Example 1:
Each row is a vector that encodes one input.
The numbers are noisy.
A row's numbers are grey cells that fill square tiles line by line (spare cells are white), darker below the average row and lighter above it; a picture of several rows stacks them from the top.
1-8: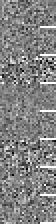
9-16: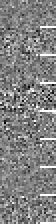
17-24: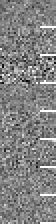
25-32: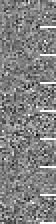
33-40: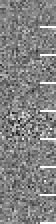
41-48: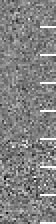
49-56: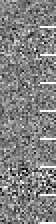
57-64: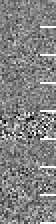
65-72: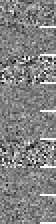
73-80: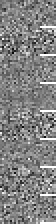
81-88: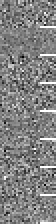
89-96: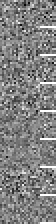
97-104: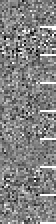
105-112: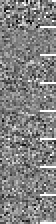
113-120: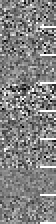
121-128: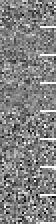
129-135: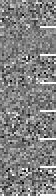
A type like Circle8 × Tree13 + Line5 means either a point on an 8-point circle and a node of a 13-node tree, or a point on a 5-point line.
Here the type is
Line3 × Line3 + Line16.
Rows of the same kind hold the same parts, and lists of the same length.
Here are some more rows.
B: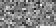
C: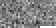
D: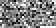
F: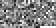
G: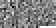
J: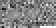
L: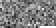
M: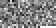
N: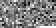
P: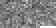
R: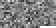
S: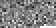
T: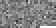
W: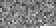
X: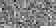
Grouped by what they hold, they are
B, C, D, F, G, J, L, M, N, P, S, T, W
R, X

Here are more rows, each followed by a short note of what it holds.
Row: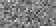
a point on each of two 3-point lines
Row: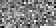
a point on each of two 3-point lines
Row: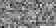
a point on a 16-point line
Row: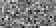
a point on a 16-point line
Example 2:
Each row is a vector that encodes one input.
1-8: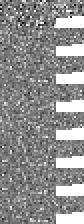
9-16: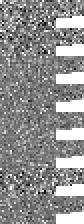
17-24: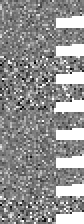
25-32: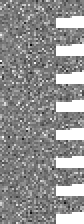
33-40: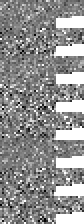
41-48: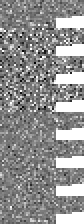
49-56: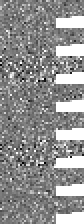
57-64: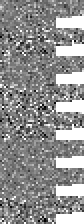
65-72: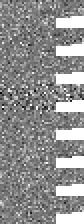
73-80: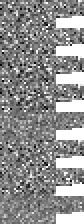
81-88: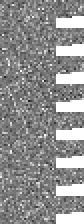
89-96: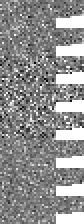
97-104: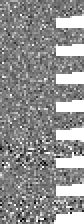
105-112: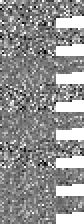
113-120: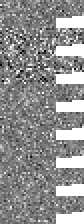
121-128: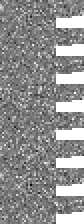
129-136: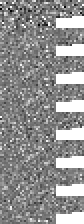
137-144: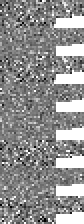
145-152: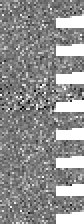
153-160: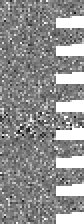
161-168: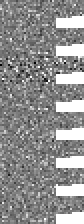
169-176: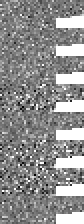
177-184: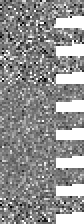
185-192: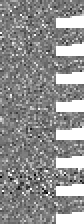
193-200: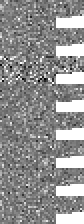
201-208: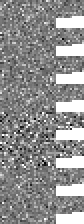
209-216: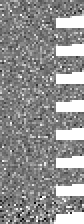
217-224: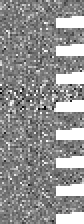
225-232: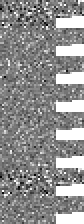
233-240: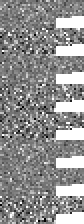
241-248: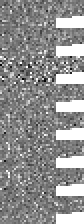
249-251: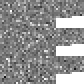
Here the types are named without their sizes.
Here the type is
Circle + Line × Line.
